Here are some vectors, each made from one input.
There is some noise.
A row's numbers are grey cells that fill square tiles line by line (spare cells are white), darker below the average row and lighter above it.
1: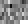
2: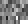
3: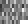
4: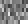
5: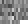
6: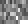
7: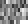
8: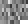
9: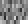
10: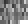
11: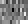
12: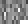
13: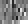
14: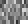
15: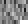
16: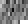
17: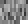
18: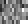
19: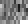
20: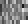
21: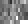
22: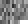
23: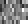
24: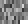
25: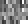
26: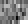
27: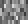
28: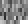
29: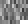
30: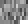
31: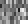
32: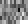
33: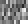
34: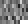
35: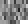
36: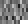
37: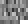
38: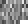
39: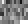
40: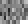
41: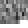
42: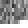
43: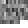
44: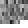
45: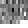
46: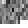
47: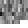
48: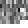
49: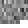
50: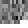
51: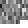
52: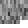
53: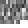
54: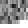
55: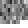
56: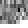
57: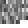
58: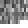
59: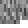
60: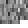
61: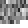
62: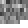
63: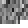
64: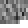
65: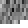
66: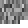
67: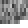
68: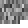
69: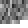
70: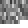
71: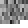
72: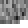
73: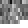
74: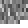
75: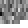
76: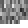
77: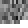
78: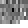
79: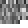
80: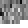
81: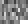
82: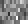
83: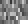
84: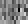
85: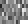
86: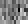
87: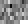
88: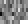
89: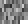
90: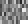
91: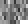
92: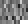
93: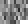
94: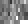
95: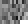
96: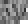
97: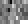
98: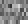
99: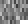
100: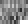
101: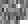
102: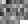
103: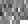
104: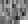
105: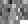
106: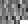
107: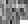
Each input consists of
one of 6 labels, together with either one of 6 labels, or a point on each of two 4-point lines.
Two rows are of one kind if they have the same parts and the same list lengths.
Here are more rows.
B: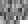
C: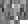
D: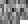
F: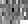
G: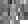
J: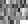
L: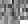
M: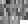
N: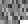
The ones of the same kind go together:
B, C, D, G, M
F, J, L, N

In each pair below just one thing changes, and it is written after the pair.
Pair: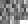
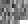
the place on one of the two 4-point lines
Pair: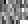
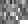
the label
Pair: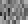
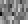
the label
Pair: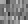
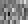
the label
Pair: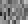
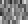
the place on one of the two 4-point lines
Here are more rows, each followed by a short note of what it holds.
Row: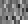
two labels (each one of 6)
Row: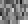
one of 6 labels and a point on each of two 4-point lines
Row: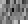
two labels (each one of 6)
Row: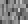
one of 6 labels and a point on each of two 4-point lines
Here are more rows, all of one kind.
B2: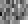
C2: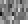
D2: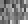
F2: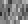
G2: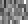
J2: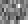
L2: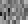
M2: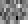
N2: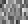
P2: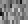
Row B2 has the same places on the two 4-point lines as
C2, F2 and L2.
